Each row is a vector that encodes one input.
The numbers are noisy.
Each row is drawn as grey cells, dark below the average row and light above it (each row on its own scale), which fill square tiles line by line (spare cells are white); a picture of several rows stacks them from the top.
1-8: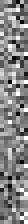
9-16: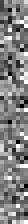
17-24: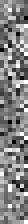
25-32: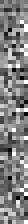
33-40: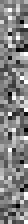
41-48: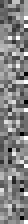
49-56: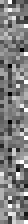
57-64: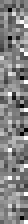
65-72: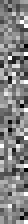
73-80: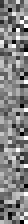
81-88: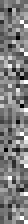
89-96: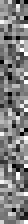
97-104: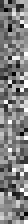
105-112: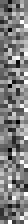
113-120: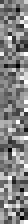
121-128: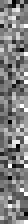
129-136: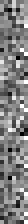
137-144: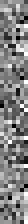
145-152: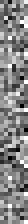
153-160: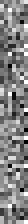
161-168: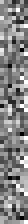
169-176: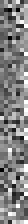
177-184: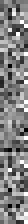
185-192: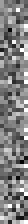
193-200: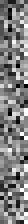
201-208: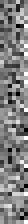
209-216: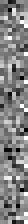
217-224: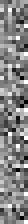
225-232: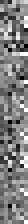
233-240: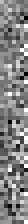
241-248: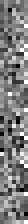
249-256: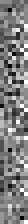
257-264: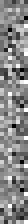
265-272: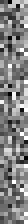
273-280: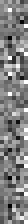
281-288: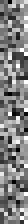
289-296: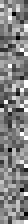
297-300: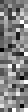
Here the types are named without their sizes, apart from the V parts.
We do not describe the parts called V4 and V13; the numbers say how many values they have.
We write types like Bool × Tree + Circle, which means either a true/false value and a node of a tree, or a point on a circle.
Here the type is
Bool × (Line + V4) × V13.
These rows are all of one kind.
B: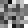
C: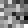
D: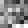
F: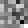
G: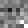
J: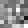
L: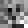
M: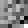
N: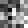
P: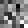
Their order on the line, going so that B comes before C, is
N, D, P, J, B, L, G, C, F, M.
